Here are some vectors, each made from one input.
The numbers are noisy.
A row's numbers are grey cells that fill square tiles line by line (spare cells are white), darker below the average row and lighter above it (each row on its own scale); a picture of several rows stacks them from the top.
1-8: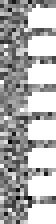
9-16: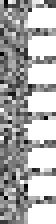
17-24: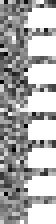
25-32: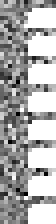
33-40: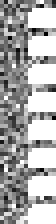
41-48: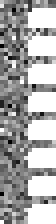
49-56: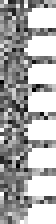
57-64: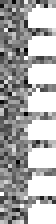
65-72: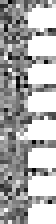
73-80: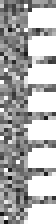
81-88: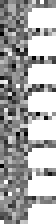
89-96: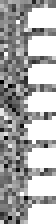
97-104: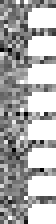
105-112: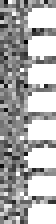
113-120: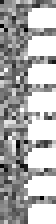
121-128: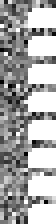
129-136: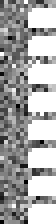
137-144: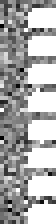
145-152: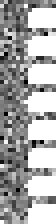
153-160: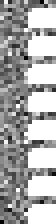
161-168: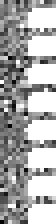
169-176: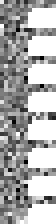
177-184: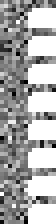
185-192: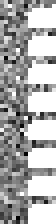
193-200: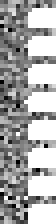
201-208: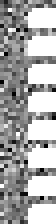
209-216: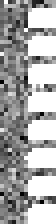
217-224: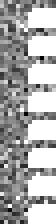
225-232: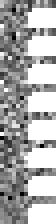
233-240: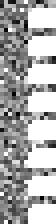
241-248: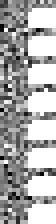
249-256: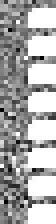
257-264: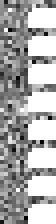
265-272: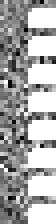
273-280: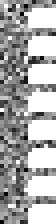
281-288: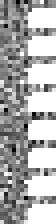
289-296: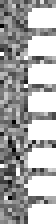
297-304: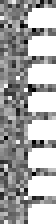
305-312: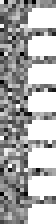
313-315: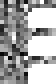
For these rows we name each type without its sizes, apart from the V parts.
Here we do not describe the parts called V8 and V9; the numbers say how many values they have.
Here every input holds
a value of V8 and a value of V9, together with a list of items, each a point on a line and a true/false value.
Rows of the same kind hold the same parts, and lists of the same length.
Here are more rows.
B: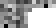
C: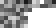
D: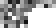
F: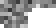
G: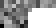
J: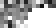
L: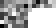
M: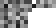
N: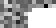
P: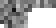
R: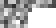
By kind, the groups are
B, F, G
C, J, M, N, P
D, L, R

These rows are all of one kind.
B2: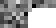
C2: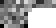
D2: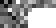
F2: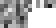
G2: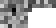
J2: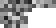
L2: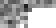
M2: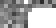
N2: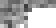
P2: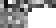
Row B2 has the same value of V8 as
D2, J2, L2 and P2.
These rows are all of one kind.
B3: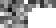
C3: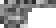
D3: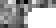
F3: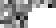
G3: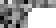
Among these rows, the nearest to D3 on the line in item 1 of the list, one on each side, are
C3 and G3.
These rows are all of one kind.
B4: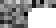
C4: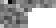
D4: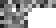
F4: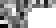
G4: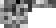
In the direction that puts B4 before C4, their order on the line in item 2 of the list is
B4, C4, D4, F4, G4.
